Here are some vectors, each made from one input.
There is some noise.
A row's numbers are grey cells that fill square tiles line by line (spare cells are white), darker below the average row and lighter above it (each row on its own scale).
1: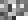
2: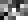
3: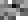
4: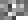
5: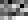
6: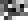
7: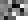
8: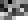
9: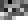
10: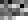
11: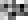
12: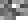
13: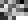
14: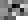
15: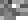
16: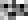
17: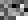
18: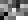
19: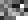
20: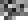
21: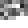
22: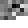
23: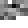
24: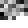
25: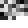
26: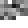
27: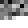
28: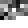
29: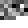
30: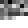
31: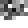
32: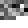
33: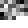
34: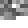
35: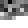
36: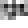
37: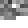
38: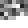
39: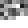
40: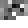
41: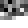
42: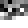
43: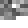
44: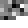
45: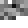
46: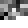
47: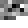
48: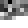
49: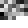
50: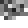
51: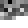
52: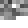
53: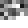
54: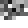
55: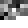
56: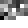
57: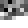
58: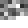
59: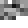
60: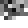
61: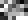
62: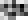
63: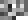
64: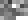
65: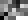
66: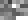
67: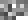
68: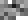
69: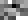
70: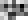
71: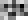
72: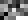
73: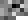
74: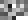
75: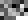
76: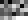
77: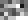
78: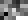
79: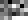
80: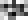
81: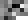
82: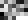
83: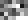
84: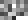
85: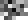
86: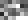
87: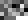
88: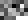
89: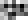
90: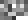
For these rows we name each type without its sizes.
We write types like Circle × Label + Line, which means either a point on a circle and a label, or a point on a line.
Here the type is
Bool × Label.
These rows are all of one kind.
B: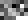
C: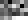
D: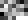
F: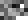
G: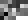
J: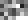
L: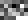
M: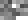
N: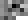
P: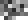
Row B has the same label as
F and L.
